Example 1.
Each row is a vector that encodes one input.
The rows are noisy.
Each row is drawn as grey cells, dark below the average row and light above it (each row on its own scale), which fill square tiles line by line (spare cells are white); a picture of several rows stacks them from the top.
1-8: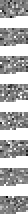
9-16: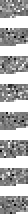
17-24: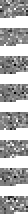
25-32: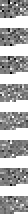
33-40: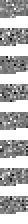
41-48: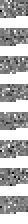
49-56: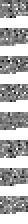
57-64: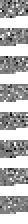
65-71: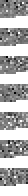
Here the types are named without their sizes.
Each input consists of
a label and a point on a line.
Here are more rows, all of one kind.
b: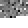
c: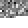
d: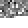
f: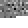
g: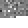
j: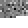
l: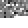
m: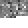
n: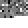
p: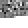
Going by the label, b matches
f, j and n.
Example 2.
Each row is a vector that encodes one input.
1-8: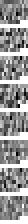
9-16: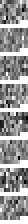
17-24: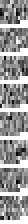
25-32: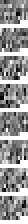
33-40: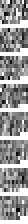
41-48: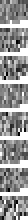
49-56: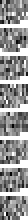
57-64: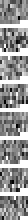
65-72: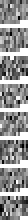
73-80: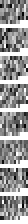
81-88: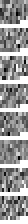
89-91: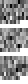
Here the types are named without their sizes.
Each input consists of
a point on a circle and a node of a tree.
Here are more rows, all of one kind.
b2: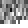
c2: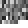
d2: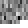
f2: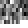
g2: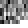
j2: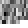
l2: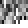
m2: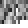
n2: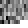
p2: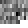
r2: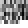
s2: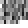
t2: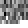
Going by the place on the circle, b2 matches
j2, l2 and m2.
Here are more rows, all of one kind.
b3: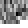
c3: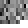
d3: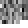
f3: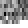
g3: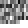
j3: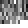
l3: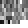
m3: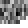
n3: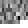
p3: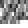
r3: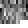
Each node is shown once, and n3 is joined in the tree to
m3.
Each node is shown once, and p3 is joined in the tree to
j3.
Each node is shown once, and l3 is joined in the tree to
j3.
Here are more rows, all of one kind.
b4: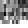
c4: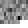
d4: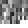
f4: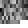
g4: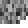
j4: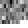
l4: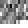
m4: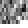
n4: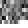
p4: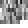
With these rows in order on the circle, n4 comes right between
b4 and l4.
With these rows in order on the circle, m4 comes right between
g4 and j4.
